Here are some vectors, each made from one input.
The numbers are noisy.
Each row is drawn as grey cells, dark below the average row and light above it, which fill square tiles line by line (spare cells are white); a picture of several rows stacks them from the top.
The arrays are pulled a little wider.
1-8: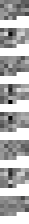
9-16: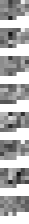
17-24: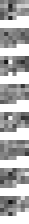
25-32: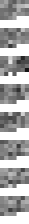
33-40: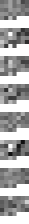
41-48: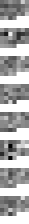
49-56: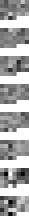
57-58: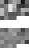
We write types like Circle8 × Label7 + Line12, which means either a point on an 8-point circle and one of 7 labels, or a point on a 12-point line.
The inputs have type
Circle8 × Line7.
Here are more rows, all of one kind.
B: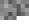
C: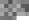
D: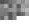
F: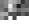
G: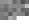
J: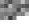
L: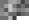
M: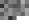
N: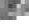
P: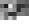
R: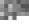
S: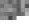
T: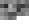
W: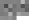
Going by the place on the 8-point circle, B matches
J, P, S and T.
